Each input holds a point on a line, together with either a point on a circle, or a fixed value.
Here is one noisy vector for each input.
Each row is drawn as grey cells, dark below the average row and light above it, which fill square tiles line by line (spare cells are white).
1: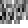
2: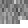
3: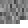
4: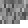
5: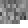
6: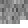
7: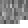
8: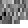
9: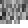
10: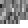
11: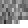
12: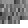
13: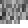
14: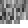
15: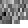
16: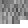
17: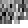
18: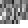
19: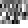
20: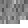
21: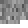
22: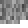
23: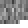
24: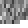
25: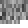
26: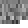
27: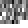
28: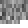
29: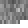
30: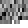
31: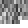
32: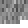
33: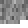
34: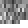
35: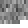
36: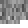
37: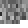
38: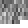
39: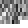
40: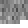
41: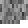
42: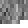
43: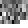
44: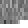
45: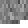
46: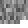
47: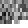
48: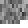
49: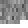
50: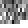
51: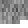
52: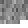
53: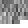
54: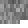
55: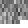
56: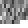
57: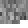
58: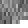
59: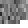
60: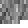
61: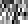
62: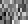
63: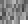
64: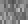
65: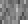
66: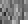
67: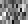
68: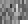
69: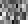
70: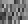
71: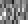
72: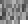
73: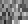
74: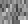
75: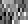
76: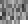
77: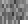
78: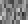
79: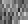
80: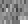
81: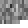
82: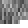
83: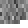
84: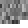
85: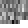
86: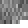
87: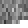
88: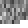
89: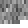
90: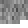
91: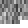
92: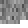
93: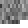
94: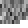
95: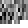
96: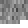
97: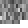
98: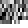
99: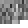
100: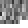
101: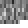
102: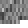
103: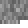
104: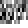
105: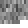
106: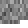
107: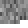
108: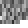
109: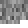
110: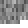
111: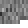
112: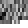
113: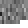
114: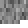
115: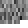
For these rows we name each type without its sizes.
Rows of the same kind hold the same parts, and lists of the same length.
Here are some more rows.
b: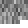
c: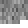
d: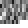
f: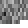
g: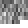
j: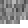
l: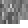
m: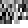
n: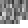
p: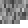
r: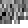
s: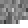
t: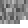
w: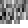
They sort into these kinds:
b, c, g, j, t, w
d, f, l, m, n, p, r, s

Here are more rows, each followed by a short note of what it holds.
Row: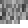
a point on a line
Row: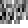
a point on a line
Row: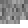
a point on a line
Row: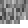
a point on a line
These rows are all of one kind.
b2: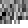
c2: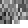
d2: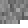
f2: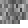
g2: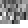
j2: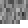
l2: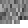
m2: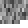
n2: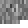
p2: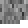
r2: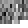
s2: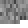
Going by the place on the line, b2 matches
c2, g2, m2 and s2.
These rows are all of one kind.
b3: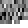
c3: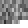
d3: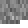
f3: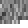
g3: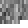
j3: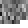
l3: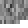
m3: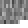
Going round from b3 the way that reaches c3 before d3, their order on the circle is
b3, f3, g3, l3, c3, m3, d3, j3.
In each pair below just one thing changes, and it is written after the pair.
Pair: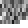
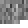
the place on the line
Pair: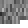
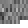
the place on the line
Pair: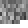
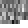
the place on the circle
